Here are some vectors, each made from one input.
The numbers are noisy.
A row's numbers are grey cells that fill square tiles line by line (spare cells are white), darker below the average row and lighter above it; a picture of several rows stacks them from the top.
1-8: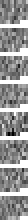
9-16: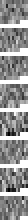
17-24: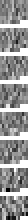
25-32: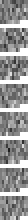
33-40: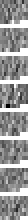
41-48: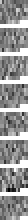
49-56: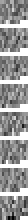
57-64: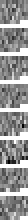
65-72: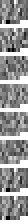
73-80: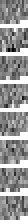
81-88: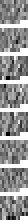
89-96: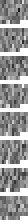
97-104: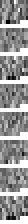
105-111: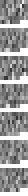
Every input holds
a true/false value, together with either a fixed value, or one of 7 labels and a node of a 10-node tree.
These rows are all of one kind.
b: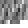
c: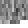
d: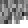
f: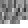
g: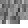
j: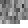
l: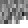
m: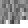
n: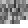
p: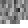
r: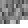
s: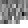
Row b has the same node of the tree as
d, l and s.
